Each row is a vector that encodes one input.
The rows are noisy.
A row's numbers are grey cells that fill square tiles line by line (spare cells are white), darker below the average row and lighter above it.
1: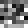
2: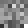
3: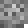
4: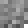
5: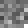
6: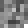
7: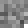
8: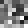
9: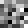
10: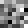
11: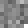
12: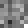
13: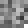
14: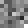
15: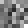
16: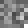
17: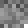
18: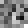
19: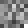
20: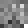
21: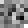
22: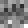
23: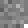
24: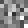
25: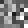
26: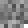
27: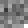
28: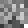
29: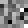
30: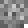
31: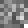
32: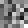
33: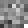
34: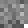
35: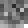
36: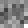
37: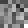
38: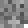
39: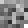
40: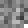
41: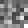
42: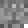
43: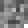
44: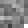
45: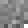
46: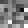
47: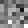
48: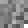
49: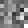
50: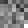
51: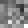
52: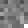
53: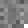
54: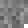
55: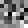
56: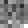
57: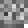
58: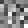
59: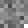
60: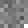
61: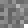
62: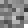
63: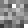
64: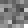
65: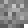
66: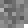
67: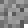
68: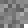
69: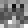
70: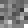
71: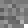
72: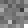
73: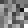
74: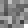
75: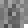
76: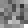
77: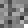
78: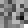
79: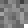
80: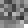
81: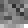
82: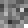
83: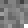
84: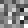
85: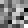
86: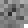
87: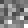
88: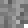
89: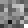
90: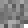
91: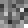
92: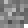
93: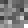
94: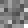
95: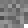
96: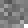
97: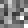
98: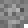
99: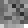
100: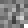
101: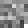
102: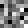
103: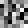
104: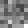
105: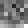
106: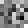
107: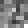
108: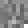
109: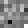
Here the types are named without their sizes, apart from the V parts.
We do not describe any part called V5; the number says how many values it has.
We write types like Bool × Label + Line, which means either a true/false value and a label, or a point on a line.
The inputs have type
Circle × List(Bool × V5).
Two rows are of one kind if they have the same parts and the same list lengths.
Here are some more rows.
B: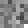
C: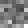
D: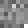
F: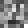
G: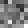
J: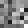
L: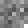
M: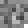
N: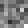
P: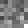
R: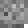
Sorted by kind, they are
B, C, D, G, J, L, M
F, N
P, R

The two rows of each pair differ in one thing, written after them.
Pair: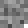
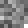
the value of V5 in item 1 of the list
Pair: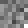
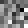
the true/false value in item 1 of the list
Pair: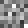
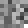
the true/false value in item 1 of the list
